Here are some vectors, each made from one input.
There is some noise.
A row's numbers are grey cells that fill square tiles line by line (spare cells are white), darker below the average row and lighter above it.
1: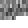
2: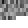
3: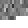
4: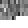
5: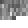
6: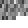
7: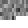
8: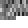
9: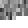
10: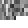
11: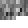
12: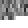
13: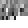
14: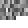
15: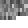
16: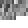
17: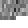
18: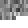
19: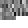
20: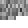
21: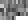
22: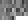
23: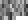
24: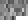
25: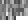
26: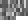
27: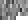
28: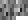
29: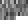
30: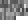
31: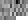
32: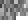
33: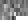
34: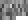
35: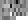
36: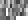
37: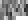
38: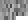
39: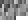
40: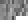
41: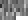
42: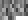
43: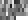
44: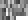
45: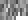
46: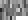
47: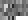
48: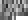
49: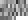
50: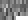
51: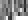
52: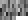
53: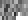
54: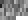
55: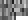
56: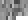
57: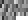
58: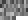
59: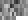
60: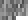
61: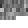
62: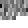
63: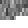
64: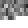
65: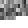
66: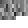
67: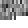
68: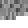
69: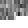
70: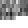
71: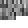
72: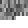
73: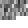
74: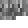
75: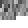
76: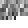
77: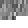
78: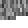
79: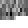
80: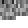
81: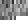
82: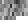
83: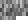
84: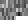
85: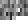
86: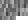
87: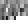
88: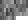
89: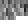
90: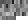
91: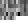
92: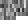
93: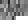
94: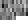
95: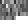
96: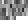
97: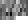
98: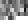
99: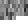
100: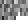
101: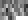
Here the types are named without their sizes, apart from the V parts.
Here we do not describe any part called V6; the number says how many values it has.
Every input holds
a node of a tree and a value of V6, together with either a fixed value, or four true/false values.
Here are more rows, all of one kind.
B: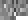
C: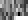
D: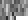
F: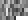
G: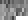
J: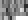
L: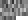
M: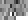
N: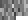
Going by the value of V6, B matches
J, L and M.
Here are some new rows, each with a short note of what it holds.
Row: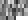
a node of a tree, four true/false values and a value of V6
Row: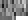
a node of a tree and a value of V6
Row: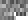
a node of a tree, four true/false values and a value of V6
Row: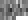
a node of a tree and a value of V6
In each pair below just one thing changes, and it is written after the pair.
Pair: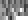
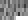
the node of the tree
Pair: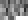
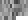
the node of the tree
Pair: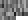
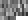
one of the four true/false values
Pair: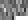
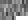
one of the four true/false values
